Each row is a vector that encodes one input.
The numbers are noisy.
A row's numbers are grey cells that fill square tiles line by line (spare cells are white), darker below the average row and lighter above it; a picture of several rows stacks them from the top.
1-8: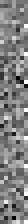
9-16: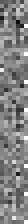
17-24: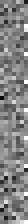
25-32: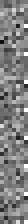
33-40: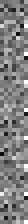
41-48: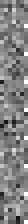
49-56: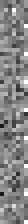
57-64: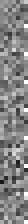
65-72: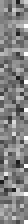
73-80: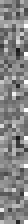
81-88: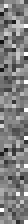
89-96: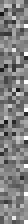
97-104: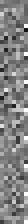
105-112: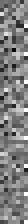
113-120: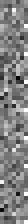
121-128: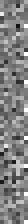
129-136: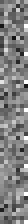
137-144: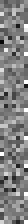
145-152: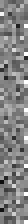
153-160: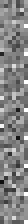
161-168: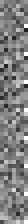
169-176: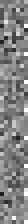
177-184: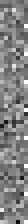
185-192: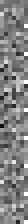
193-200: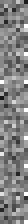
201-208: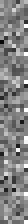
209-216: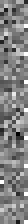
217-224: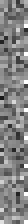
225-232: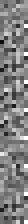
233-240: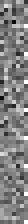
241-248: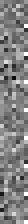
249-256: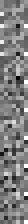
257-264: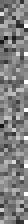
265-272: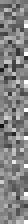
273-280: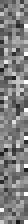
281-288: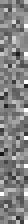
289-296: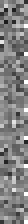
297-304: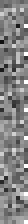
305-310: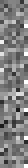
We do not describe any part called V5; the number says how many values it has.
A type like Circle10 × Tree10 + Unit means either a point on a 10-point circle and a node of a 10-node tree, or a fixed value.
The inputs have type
Circle14 × Line6 × List2(V5).
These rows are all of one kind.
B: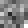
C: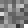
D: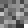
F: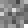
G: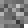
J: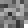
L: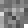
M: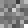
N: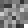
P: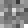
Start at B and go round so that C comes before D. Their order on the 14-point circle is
B, F, C, M, G, D, J, N, L, P.
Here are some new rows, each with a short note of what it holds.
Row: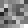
a point on a 14-point circle and a point on a 6-point line, together with the empty list
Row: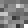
a point on a 14-point circle and a point on a 6-point line, together with a list of one item
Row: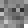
a point on a 14-point circle and a point on a 6-point line, together with a list of two items
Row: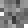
a point on a 14-point circle and a point on a 6-point line, together with a list of one item
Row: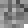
a point on a 14-point circle and a point on a 6-point line, together with a list of two items
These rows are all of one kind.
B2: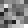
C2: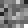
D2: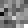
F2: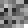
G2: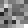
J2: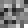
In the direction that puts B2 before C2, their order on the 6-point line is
B2, D2, G2, C2, F2, J2.
